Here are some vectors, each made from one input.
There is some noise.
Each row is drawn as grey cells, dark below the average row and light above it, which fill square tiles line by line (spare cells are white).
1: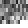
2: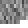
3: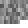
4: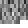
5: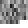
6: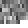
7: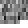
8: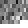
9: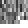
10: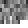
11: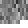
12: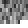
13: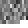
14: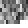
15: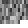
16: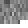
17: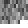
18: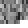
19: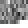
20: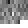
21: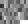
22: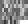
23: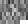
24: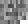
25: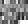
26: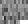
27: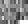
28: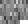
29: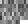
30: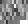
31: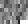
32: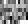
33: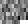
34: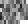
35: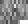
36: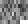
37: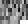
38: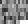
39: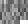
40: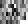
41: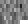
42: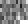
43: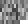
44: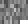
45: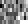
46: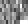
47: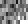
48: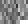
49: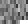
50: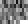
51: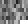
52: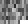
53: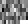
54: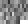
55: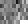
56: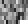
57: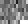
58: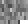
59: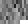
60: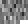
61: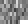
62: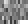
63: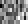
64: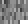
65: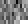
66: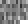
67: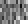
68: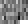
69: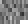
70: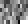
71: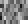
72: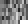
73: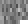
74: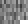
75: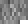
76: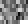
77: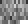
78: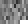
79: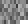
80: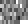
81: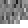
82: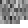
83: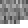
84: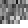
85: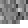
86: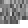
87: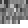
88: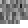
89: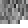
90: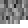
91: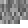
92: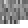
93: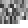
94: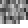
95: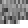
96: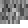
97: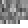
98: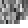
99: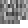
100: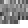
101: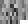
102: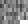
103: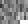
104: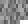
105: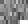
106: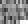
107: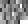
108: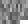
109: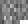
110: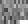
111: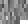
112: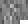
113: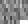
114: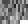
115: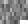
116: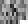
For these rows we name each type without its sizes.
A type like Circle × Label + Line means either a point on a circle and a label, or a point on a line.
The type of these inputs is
Line.
